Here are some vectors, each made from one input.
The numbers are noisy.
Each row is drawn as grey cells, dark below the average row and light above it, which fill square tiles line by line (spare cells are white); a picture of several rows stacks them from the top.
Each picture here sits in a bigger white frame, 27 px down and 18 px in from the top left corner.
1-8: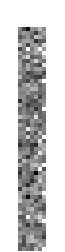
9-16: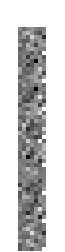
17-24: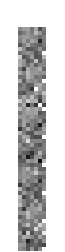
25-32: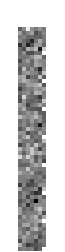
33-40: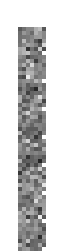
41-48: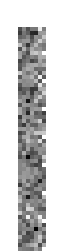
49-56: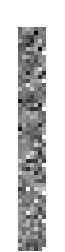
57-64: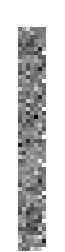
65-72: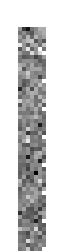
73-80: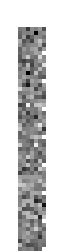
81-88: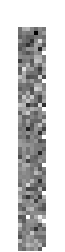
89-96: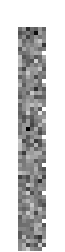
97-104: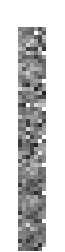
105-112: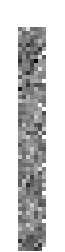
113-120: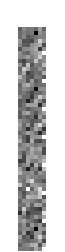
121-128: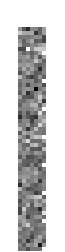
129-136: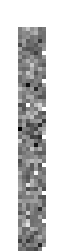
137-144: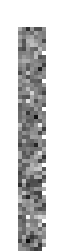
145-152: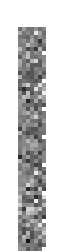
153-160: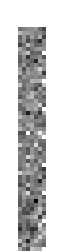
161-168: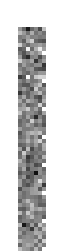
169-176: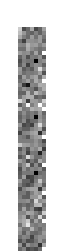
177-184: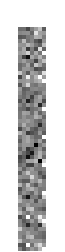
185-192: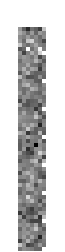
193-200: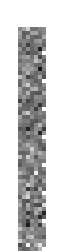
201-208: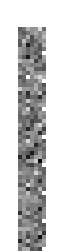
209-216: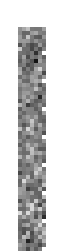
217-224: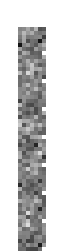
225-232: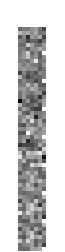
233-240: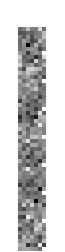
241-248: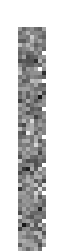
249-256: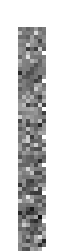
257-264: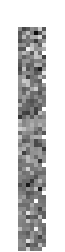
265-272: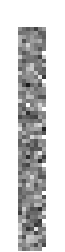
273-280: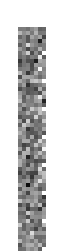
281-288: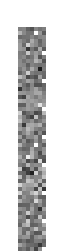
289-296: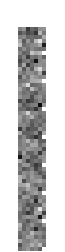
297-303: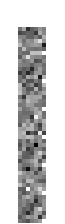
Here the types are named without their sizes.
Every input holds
a true/false value, together with either a label, or a point on a line.
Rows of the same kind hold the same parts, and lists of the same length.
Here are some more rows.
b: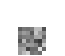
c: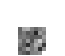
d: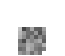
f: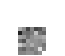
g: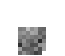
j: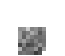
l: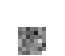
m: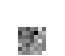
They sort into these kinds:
b, c, g, j, l, m
d, f

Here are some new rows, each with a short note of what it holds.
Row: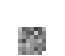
a label and a true/false value
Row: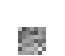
a label and a true/false value
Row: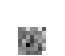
a point on a line and a true/false value
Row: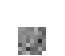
a point on a line and a true/false value
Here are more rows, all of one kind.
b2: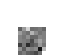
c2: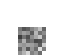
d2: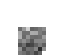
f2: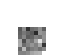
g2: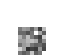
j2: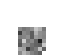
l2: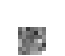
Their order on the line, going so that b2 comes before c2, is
f2, l2, b2, d2, g2, j2, c2.
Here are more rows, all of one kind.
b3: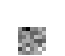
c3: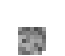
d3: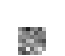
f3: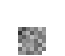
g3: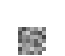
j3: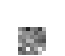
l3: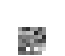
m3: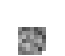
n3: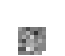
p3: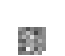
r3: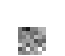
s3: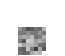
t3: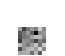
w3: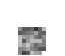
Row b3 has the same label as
d3, j3, l3 and r3.
